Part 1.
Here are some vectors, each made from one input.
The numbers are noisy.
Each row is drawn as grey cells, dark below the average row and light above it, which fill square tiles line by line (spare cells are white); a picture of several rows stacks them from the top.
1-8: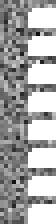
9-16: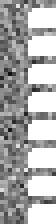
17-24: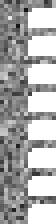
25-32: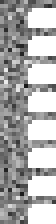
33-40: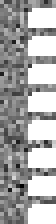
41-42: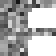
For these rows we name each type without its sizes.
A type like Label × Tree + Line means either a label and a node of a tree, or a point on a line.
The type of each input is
Label.
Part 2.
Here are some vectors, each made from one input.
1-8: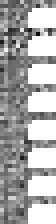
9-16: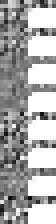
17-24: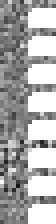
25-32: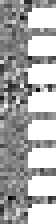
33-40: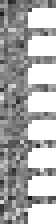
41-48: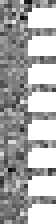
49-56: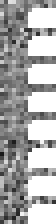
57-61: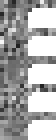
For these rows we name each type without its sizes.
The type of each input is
Line.
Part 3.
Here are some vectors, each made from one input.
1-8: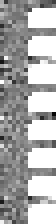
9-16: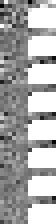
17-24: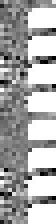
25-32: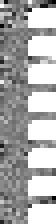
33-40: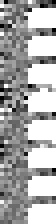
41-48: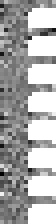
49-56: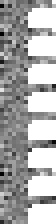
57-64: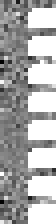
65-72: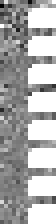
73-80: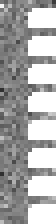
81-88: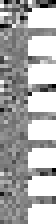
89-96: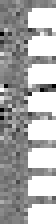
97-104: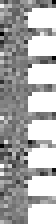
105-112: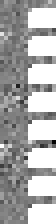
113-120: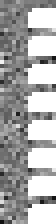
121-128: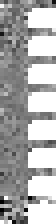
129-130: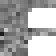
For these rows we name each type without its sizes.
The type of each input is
Circle + Unit.
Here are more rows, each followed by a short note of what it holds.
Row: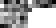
a fixed value
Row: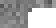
a point on a circle
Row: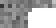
a point on a circle
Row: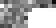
a point on a circle
